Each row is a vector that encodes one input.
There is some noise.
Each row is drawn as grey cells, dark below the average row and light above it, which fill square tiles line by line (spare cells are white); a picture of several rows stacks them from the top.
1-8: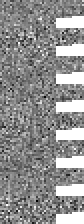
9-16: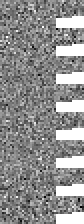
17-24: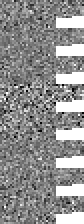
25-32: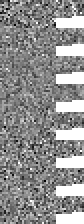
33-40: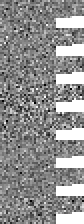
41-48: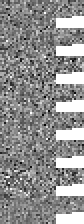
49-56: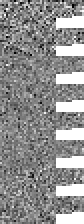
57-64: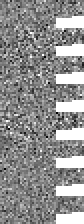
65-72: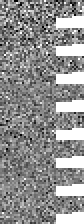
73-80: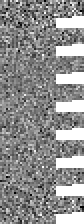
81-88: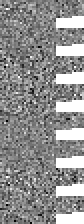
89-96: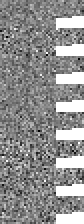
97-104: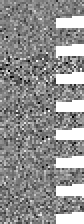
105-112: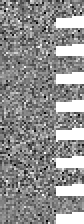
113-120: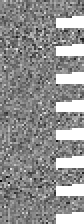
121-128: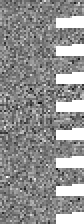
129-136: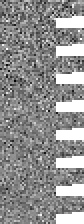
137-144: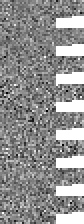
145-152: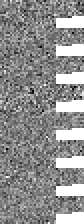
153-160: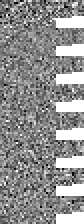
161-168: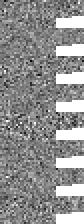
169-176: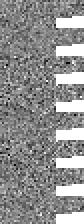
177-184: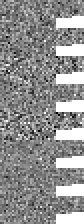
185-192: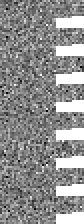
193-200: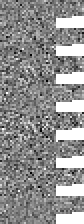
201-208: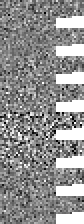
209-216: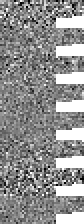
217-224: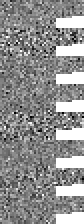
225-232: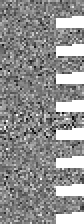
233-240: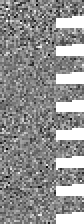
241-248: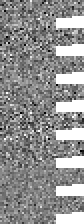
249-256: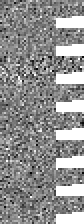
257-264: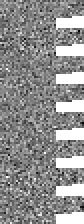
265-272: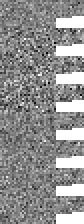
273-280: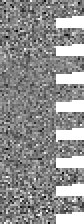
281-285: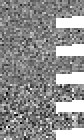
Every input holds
a node of a 16-node tree, together with either a point on a 13-point line, or a node of a 16-node tree.
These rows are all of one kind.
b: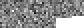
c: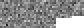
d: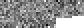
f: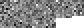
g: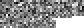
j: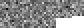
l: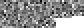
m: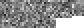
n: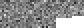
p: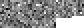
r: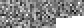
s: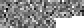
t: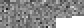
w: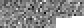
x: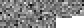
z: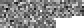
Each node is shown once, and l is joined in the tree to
m and r.
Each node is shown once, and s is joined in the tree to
d and j.
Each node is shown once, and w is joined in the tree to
b and z.
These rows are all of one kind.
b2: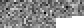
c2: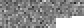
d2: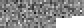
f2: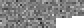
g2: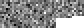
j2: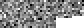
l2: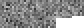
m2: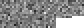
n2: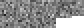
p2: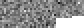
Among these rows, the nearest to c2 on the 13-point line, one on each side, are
b2 and n2.
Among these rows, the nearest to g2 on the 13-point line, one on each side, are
m2 and p2.
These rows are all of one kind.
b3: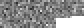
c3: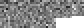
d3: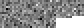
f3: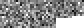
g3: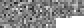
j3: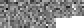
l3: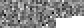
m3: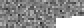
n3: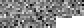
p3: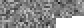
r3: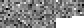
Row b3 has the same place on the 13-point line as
g3 and l3.
